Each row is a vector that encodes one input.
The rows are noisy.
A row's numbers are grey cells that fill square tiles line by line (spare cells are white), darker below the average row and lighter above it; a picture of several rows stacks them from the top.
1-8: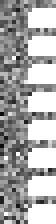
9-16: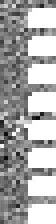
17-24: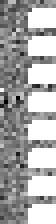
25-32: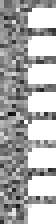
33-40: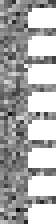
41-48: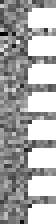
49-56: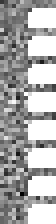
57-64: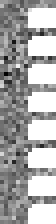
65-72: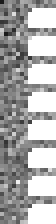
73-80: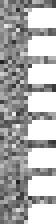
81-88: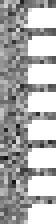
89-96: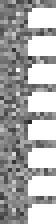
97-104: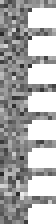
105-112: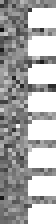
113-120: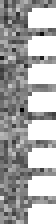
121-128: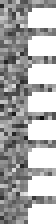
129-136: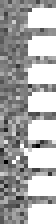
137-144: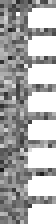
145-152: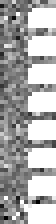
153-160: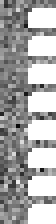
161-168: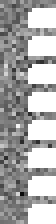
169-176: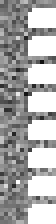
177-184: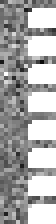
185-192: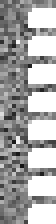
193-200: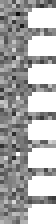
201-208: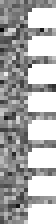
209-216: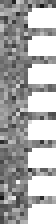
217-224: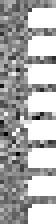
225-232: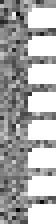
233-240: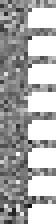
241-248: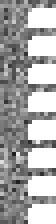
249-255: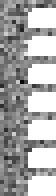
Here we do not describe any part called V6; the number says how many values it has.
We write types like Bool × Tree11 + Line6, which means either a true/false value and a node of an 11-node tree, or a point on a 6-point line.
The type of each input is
List2(Circle5 + Line5 × V6).
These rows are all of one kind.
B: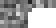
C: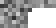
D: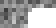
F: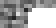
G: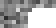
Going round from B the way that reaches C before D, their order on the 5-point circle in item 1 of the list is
B, F, C, G, D.
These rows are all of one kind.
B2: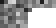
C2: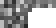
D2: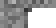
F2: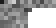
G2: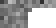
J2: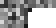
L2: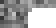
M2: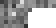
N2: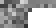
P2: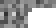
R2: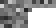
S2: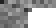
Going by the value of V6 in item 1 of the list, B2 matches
G2 and L2.
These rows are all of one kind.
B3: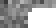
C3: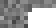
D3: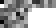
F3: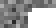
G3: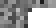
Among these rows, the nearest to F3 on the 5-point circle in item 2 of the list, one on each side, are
C3 and D3.
